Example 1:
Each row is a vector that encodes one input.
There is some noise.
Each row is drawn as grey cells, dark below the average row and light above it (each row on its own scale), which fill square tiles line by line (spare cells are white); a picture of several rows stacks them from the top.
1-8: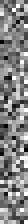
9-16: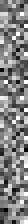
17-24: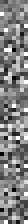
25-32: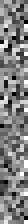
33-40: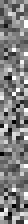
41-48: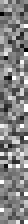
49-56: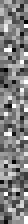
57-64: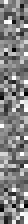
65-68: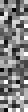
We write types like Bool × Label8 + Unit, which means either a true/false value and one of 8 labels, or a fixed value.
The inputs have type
Bool × Bool × Bool × Bool.
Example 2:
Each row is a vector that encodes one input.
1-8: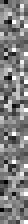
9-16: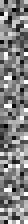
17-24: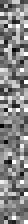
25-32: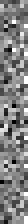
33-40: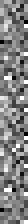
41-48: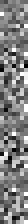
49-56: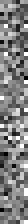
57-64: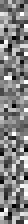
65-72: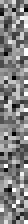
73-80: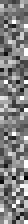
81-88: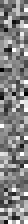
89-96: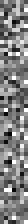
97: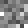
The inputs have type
Bool × Bool × Bool × Bool.
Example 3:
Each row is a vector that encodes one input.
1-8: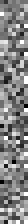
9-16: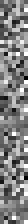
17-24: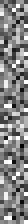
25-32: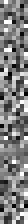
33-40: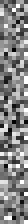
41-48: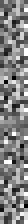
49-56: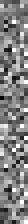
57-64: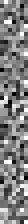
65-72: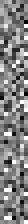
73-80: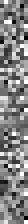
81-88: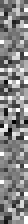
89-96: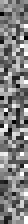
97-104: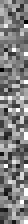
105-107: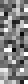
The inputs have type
Bool × Bool × Bool × Bool.
